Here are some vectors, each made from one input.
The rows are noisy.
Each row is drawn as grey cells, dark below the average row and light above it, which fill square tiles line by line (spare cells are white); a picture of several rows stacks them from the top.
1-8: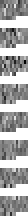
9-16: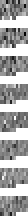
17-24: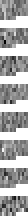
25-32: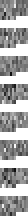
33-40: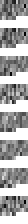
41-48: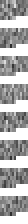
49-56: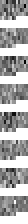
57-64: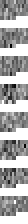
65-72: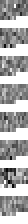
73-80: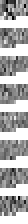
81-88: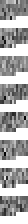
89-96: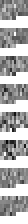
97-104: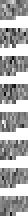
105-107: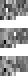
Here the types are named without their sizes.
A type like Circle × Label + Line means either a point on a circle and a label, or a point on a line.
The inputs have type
List(Circle) + Tree.
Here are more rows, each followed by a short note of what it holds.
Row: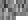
the empty list
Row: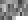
a list of two items
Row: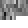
a list of one item
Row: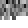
a node of a tree
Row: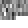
a list of two items
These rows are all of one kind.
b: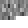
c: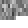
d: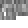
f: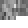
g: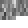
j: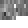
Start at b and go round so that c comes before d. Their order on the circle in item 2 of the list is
b, g, c, j, f, d.
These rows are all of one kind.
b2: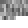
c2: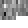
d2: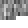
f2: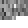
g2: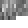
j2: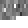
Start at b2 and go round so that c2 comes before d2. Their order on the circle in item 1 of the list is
b2, c2, f2, j2, d2, g2.
